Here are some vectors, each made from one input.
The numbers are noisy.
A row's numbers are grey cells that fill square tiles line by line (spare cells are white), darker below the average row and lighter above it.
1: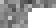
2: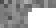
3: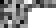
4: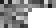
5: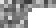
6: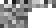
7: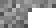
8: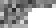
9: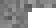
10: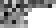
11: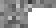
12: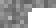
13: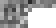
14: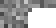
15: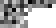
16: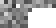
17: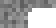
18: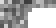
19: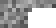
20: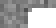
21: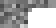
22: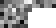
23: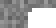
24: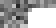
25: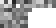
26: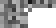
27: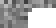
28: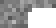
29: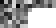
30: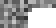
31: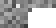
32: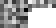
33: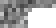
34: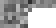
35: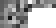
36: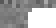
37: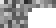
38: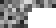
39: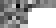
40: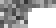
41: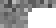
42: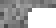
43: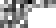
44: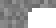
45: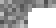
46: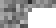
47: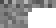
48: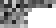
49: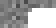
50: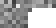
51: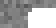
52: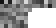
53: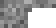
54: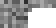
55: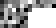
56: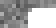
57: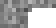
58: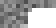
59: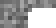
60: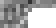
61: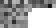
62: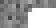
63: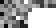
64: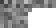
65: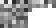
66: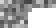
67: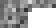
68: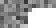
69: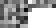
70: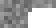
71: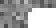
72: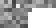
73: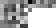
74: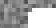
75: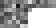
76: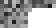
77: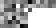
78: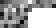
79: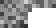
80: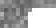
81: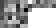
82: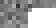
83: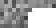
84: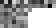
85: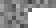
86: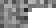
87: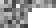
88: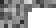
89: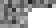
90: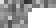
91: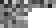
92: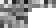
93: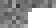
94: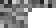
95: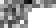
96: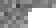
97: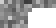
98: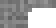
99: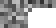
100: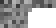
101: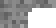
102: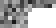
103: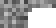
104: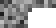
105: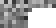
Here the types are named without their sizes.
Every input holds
a point on a line and a true/false value.
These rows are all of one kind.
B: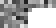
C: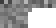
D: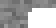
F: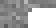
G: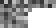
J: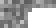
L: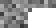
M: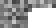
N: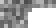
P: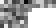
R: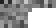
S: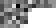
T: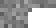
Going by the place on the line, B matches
G, M and T.
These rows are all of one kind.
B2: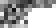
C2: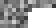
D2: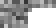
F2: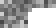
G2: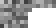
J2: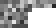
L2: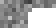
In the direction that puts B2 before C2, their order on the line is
B2, J2, F2, D2, G2, L2, C2.
